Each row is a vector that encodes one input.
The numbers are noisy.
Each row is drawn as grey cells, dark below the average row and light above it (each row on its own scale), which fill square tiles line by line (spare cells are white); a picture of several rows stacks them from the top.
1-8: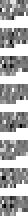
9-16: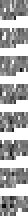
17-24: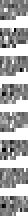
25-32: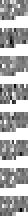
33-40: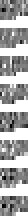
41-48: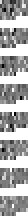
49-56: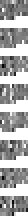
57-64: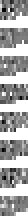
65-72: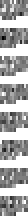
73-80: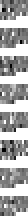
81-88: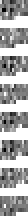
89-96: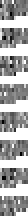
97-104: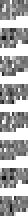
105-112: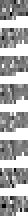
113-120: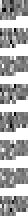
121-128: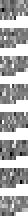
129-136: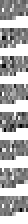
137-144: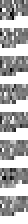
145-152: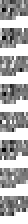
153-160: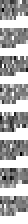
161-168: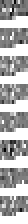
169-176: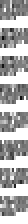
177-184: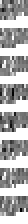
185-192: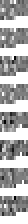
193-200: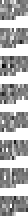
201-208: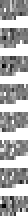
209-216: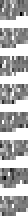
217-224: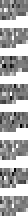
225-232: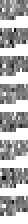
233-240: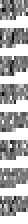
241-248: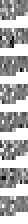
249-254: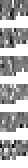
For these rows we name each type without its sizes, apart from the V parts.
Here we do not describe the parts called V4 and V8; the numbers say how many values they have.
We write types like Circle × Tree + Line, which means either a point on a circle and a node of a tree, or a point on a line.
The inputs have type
Bool × V8 + (Label + Line) × V4.
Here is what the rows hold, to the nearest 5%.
About 30% of them hold a true/false value and a value of V8. The rest hold a value of V4, together with either a label, or a point on a line.
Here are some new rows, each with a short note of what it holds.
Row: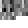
a true/false value and a value of V8
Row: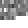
a point on a line and a value of V4
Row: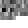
a true/false value and a value of V8
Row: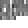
a label and a value of V4
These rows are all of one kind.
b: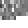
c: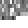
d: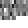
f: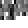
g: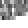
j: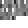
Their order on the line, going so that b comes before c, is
b, d, f, g, j, c.
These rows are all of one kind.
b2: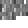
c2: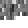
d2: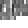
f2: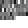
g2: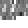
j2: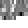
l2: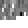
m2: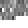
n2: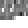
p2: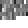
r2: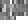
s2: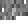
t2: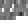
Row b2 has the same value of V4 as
f2, p2 and s2.
